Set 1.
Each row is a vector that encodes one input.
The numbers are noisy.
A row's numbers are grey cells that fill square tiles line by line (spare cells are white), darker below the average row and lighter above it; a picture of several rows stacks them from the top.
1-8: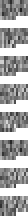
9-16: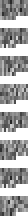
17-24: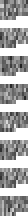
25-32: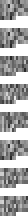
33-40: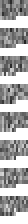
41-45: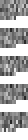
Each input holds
a point on a 9-point circle.
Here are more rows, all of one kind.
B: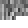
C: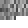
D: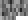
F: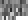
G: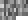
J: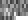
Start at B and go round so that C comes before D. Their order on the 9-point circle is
B, G, C, J, D, F.
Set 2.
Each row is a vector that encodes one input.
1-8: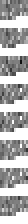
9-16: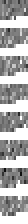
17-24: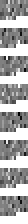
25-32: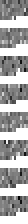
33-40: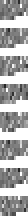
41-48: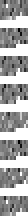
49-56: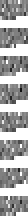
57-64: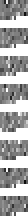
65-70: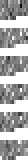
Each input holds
a point on a 14-point line.
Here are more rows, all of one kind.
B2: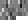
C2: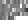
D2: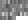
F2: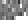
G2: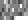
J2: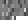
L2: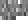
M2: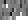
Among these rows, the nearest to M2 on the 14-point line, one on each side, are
B2 and J2.
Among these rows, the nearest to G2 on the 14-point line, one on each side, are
C2 and F2.
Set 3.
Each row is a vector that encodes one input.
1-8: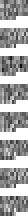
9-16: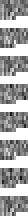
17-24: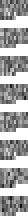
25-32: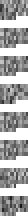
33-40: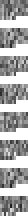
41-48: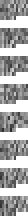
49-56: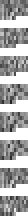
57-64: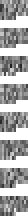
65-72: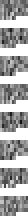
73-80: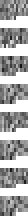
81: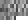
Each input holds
a point on a 9-point circle.
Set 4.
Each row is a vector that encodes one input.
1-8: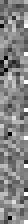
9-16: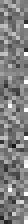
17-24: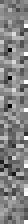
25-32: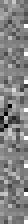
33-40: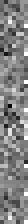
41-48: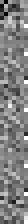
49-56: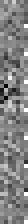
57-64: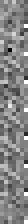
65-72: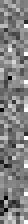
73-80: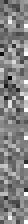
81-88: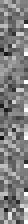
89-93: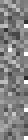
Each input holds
a node of a 10-node tree.
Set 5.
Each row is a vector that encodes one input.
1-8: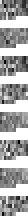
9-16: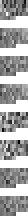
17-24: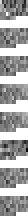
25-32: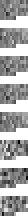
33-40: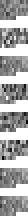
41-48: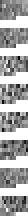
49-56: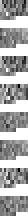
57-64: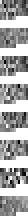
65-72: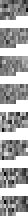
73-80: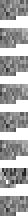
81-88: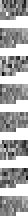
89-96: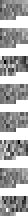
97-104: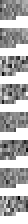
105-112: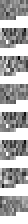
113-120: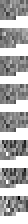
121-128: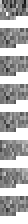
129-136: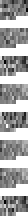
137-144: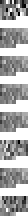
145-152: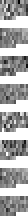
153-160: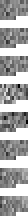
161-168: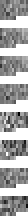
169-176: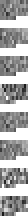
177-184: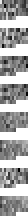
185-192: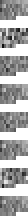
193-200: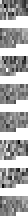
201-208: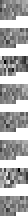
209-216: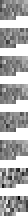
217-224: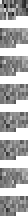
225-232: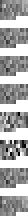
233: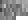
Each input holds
either a point on a 9-point circle, or a fixed value.
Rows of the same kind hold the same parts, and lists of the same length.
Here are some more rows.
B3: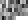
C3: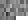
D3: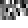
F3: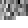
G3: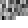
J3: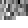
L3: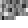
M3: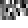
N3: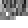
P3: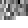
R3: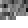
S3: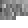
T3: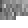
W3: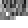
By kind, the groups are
B3, C3, F3, G3, J3, L3, N3, P3, R3, S3, T3, W3
D3, M3

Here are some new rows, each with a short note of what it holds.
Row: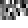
a fixed value
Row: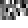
a fixed value
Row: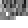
a point on a 9-point circle
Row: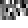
a fixed value
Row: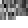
a point on a 9-point circle
